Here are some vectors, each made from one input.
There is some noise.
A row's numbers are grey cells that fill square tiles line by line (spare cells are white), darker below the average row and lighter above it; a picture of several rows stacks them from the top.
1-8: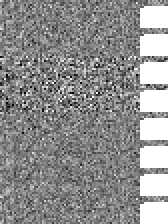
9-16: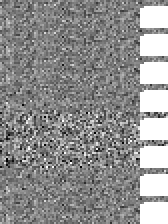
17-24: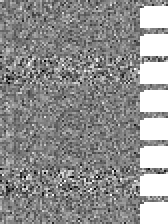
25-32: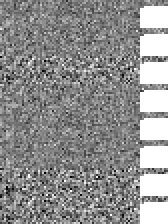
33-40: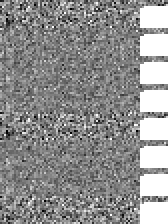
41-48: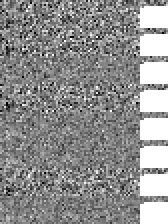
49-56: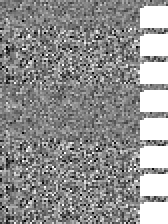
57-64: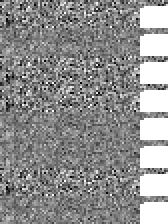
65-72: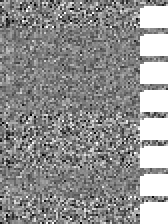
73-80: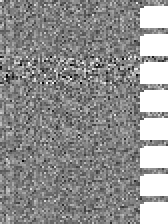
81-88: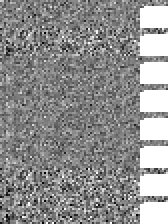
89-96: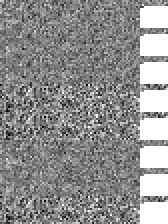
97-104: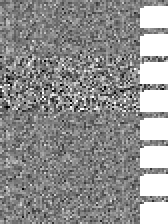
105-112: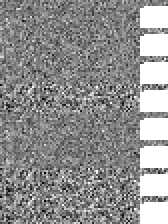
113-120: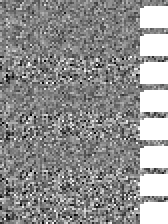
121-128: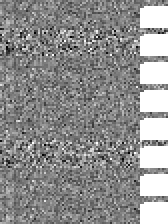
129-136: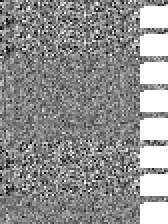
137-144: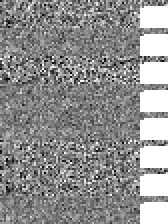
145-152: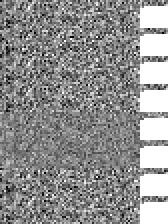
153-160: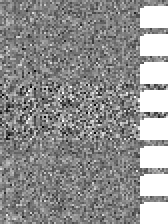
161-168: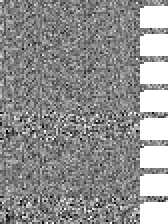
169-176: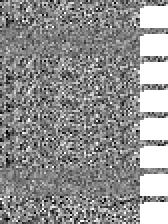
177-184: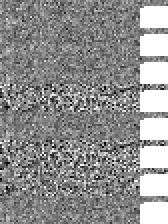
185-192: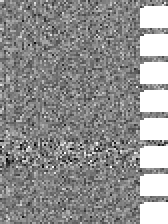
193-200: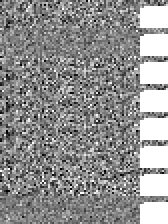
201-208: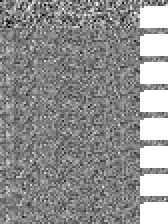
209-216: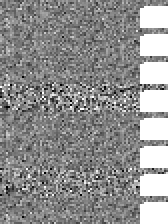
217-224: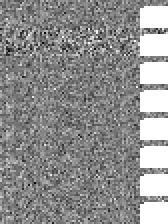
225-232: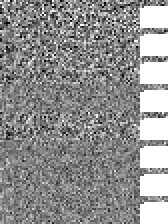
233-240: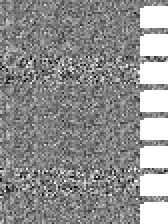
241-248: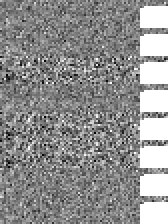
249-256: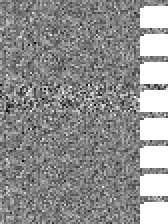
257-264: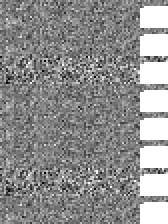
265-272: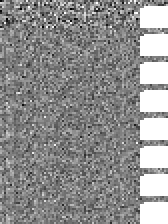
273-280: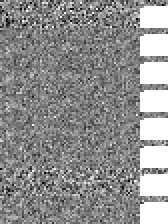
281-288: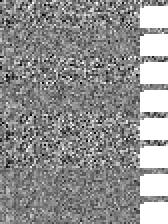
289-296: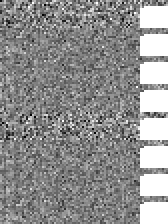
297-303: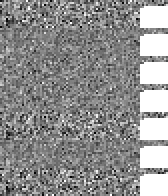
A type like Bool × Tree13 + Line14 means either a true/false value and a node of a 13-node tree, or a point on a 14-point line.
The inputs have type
Bool × (Line9 + Line11) + List2(Line6).
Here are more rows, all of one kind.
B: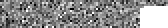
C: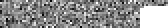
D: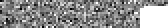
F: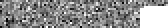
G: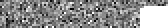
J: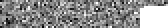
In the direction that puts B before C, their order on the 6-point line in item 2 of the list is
J, D, B, G, F, C.
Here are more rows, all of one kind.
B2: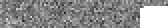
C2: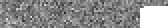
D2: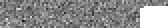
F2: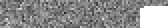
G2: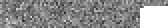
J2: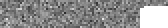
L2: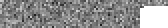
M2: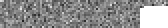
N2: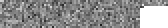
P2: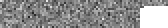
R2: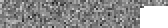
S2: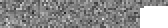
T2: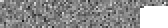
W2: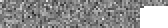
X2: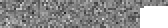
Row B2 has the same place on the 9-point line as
C2, G2, L2 and R2.
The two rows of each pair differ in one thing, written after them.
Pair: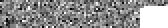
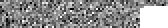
the place on the 6-point line in item 1 of the list
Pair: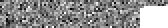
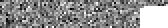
the place on the 6-point line in item 2 of the list
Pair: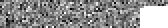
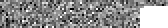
the place on the 6-point line in item 1 of the list
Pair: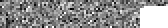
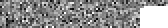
the place on the 6-point line in item 2 of the list
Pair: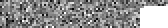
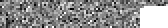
the place on the 6-point line in item 2 of the list
